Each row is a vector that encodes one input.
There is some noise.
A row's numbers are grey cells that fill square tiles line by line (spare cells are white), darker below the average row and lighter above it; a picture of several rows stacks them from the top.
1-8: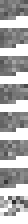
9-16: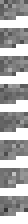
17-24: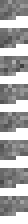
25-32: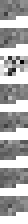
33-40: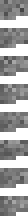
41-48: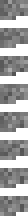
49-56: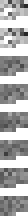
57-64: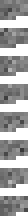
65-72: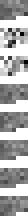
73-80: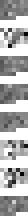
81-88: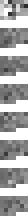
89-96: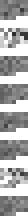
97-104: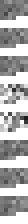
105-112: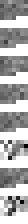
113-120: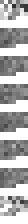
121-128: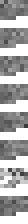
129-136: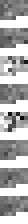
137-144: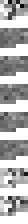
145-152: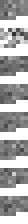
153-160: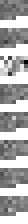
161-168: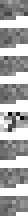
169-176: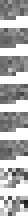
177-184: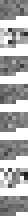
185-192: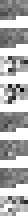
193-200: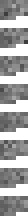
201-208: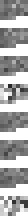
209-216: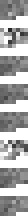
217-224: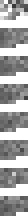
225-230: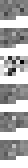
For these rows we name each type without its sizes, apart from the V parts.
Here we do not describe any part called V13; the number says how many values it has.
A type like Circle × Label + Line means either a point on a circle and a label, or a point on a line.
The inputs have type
(Bool × Bool × Bool × Bool + Unit) × V13 + Line.
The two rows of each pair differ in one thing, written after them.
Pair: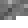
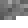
one of the four true/false values
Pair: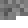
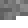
the value of V13
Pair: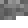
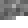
the value of V13
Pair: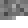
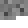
the value of V13
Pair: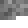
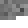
the value of V13
